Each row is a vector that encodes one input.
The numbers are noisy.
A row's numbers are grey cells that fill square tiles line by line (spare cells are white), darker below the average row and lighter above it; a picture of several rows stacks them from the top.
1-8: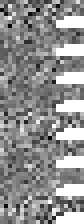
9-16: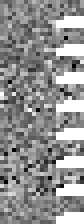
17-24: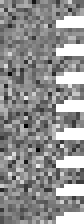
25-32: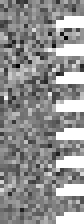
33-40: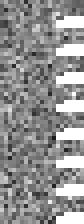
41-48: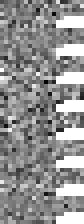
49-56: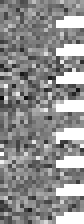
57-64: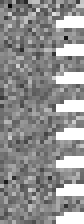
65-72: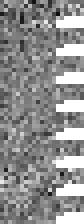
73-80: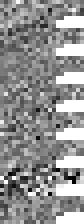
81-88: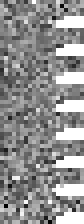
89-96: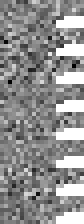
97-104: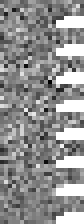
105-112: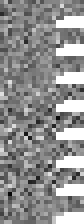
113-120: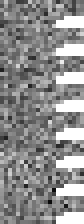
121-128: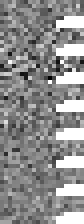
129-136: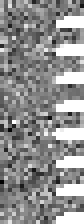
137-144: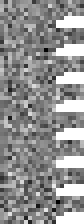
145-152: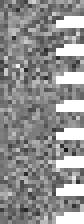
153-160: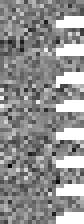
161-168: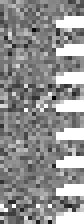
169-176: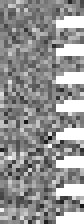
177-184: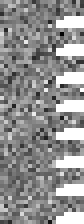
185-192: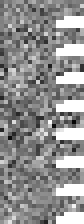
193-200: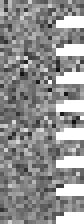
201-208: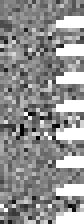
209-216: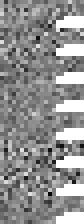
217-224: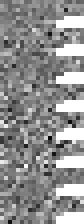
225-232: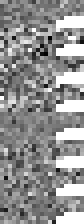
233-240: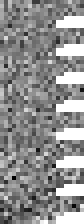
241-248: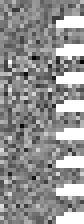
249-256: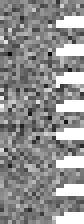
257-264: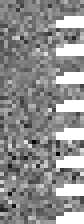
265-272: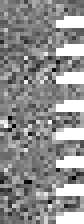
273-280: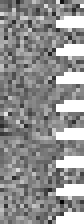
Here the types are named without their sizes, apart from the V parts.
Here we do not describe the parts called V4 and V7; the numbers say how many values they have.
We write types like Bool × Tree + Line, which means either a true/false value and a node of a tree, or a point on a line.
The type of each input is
Label × List(Line) × V7 + V4.
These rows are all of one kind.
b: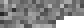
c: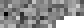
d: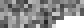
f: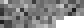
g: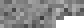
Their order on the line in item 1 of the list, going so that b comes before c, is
d, b, c, g, f.
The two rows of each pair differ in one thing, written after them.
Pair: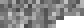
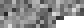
the place on the line in item 1 of the list
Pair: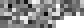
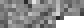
the place on the line in item 1 of the list
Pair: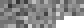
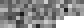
the place on the line in item 2 of the list
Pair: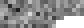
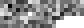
the label
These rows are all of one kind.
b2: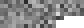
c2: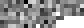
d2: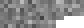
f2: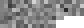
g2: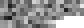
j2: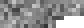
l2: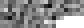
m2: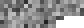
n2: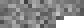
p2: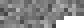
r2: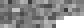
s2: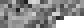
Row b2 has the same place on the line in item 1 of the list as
d2, n2 and p2.
